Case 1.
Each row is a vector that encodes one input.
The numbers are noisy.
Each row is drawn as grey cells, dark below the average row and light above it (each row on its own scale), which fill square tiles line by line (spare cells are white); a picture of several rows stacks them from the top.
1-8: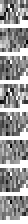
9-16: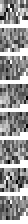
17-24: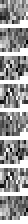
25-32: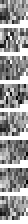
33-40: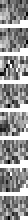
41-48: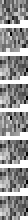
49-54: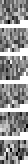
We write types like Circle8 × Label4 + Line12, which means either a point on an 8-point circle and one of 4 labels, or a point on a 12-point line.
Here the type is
Bool × Bool × Bool.
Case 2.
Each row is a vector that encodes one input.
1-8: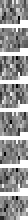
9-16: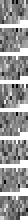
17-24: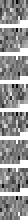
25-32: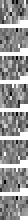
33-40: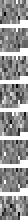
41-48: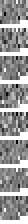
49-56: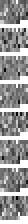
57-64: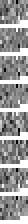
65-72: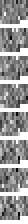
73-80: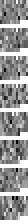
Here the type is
Bool × Bool × Bool × Bool.
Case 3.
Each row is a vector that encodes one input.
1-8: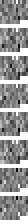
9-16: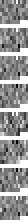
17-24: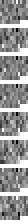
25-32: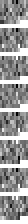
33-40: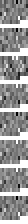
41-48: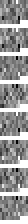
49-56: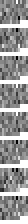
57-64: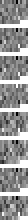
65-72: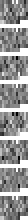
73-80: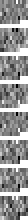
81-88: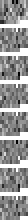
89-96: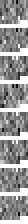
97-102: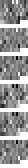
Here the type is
Bool × Bool × Bool.
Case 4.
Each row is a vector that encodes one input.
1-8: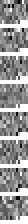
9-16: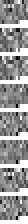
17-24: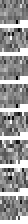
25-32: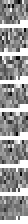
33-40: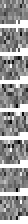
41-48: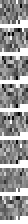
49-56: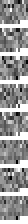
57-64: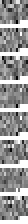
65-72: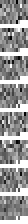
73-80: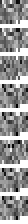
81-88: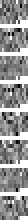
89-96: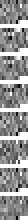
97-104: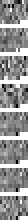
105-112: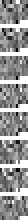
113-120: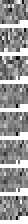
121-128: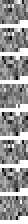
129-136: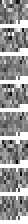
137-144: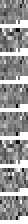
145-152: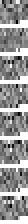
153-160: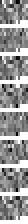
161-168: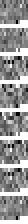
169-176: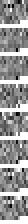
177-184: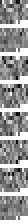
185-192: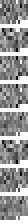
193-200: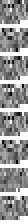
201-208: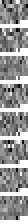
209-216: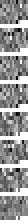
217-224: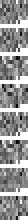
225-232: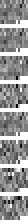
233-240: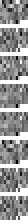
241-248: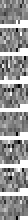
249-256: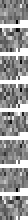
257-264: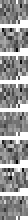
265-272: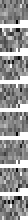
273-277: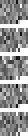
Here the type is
Bool × Bool × Bool + Unit.
